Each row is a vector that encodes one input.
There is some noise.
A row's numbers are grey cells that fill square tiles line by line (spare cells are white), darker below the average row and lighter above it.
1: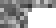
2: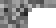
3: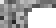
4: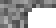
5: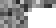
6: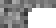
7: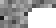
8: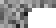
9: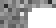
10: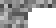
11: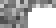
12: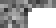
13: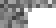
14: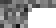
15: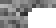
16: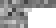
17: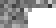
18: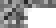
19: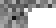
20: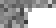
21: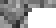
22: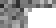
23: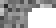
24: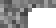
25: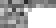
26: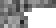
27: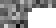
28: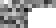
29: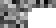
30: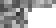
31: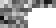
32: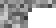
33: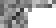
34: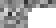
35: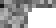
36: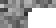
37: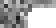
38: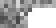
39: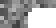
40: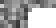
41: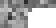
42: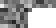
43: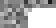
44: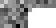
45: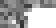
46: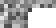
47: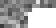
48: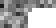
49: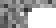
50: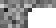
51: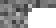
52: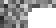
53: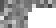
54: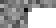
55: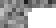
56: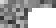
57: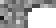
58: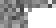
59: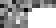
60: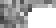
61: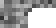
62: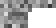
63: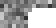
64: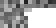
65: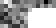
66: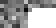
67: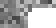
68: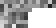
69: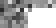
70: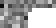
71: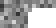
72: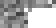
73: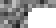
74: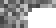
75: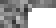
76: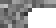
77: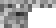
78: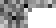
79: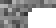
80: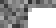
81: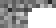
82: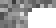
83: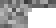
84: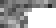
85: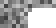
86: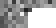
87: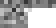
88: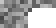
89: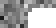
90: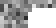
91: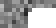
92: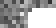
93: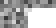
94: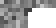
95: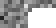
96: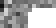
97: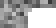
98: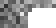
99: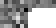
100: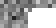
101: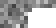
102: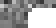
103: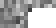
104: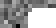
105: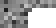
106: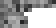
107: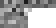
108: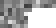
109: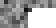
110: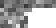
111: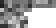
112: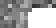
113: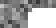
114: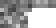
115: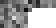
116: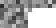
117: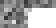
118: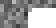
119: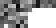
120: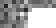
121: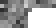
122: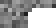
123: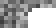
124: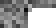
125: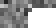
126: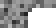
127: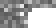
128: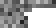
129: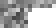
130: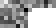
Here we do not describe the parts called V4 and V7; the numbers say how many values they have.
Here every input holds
a point on a 5-point line, together with either a true/false value and a value of V7, or a value of V4.
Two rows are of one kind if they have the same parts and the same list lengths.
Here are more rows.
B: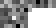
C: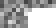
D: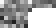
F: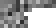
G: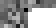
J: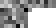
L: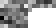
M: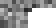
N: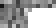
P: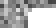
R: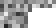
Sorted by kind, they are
B, D, G, J, L, M
C, F, N, P, R

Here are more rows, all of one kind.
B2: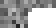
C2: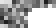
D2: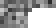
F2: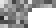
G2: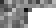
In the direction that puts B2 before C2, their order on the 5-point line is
G2, D2, B2, F2, C2.
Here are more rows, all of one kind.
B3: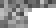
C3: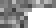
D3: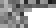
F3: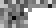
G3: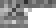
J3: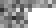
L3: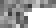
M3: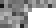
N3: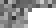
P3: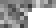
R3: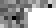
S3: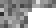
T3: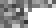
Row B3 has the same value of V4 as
D3 and G3.
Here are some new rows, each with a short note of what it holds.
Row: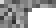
a point on a 5-point line, a true/false value and a value of V7
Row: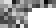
a point on a 5-point line, a true/false value and a value of V7
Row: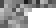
a point on a 5-point line and a value of V4
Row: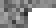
a point on a 5-point line, a true/false value and a value of V7
